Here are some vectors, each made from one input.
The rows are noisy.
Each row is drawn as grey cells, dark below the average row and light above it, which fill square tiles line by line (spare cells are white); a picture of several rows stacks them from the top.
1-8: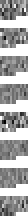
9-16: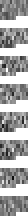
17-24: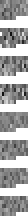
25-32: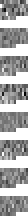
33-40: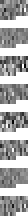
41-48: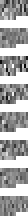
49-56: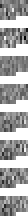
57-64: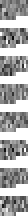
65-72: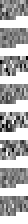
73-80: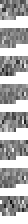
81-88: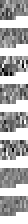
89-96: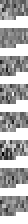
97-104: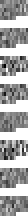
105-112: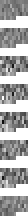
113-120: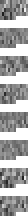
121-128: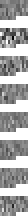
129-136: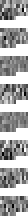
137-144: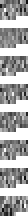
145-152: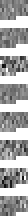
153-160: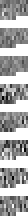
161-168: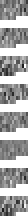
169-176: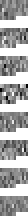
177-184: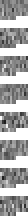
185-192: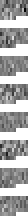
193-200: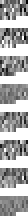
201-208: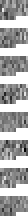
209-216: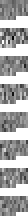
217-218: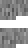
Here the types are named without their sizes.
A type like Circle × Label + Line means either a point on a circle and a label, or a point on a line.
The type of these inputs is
Circle + Tree + Unit.
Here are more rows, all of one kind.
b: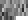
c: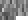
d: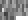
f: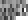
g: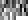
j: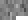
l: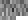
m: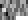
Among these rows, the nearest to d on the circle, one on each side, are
l and m.
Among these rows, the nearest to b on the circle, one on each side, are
f and g.
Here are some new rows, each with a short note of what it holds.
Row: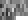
a node of a tree
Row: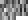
a point on a circle
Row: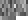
a fixed value
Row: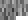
a point on a circle
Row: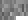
a point on a circle
